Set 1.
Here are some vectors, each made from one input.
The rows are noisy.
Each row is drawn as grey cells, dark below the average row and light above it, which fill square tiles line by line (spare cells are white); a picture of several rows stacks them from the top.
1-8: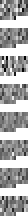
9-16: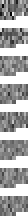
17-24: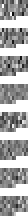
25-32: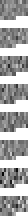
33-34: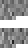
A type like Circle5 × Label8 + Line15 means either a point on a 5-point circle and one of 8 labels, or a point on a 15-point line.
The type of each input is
Line4.
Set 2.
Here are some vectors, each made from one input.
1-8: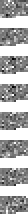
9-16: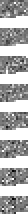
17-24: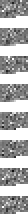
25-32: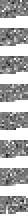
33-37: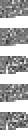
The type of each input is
Tree8.
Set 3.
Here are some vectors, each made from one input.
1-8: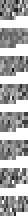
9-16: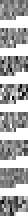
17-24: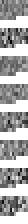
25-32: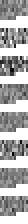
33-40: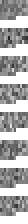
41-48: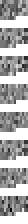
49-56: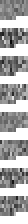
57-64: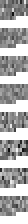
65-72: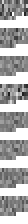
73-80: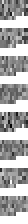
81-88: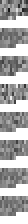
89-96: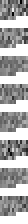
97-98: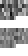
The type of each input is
Line4.
